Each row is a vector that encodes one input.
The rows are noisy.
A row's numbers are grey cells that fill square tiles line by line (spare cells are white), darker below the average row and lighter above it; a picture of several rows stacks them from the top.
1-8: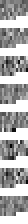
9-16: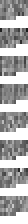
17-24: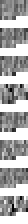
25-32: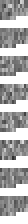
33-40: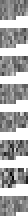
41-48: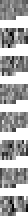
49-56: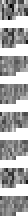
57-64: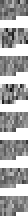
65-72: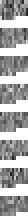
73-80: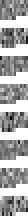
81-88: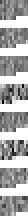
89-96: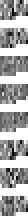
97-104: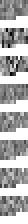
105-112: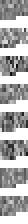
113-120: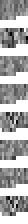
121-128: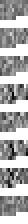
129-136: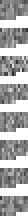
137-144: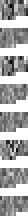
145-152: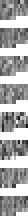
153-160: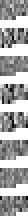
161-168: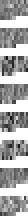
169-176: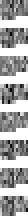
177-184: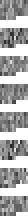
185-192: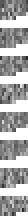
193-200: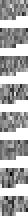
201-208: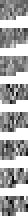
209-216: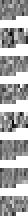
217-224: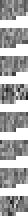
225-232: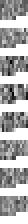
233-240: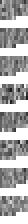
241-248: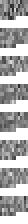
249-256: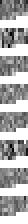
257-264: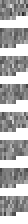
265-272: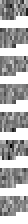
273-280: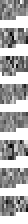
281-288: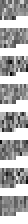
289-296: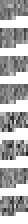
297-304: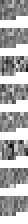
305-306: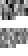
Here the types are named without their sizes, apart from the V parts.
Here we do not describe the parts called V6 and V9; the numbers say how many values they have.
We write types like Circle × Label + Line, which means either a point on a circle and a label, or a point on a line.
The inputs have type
Label × Line × V6 × V9 + Tree.
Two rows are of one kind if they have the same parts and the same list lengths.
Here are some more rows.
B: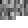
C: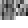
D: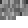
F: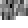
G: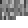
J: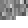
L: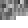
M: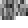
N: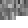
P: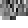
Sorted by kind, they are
B, D, G, J, L, N
C, F, M, P

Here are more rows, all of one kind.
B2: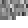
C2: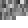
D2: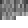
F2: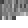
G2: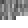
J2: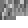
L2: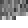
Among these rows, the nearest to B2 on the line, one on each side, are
C2 and G2.
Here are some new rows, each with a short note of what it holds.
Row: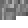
a label, a point on a line, a value of V6 and a value of V9
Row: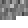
a label, a point on a line, a value of V6 and a value of V9
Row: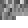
a label, a point on a line, a value of V6 and a value of V9
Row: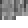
a label, a point on a line, a value of V6 and a value of V9
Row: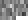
a label, a point on a line, a value of V6 and a value of V9
